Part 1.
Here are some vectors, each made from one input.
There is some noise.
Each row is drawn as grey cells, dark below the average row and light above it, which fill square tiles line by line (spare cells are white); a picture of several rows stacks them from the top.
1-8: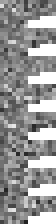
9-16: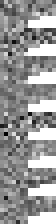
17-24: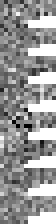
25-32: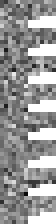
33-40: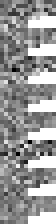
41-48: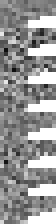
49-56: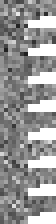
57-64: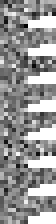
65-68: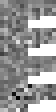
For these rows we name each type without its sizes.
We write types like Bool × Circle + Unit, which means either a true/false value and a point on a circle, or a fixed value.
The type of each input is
Line + Tree.
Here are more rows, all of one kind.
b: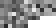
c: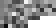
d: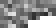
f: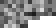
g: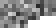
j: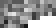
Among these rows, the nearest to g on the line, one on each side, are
d and j.
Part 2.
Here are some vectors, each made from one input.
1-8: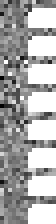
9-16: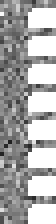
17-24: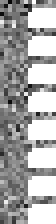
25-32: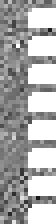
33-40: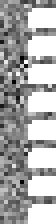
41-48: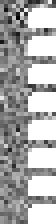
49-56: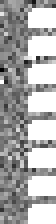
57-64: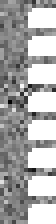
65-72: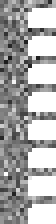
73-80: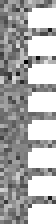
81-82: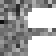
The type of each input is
Bool × Label6.
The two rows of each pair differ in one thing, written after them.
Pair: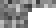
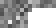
the label
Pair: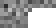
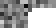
the true/false value
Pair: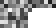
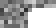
the true/false value
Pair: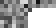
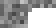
the label
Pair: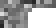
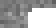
the true/false value
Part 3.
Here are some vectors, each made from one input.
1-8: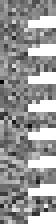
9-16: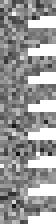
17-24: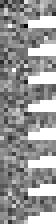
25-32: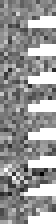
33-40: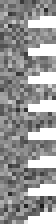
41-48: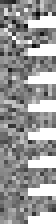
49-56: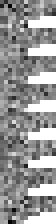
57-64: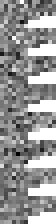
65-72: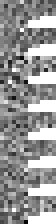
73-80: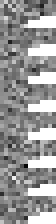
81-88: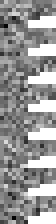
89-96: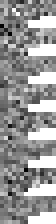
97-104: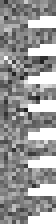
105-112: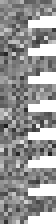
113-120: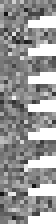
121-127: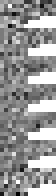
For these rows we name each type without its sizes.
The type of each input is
Line + Tree.
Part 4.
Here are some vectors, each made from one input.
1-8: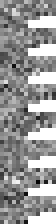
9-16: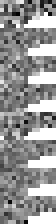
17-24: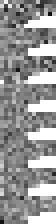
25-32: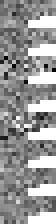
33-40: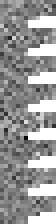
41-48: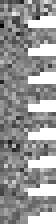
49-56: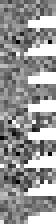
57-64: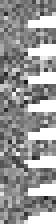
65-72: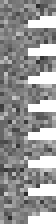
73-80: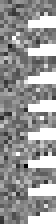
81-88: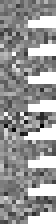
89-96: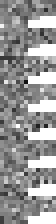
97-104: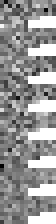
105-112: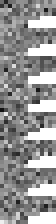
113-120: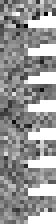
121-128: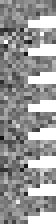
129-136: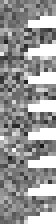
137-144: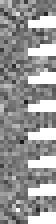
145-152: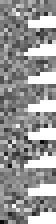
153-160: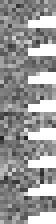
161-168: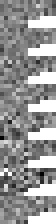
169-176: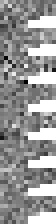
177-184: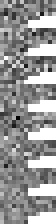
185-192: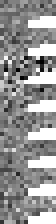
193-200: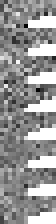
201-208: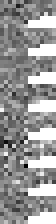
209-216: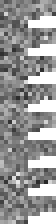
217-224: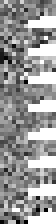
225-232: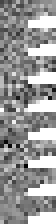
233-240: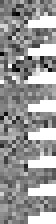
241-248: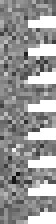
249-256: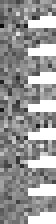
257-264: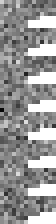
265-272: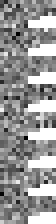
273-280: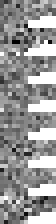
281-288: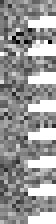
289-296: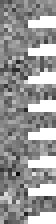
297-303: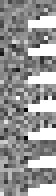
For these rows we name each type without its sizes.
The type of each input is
Line × Line + Tree + Unit.
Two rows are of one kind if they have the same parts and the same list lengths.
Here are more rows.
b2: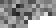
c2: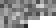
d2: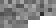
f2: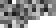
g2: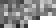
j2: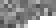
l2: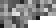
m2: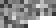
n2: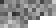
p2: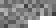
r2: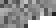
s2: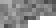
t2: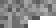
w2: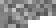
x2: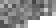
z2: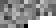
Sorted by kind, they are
b2, d2, g2, j2, l2, n2, t2, x2
c2, m2, p2, r2, s2, w2, z2
f2

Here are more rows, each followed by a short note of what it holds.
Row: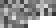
a point on each of two lines
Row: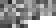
a fixed value
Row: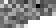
a node of a tree
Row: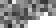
a fixed value
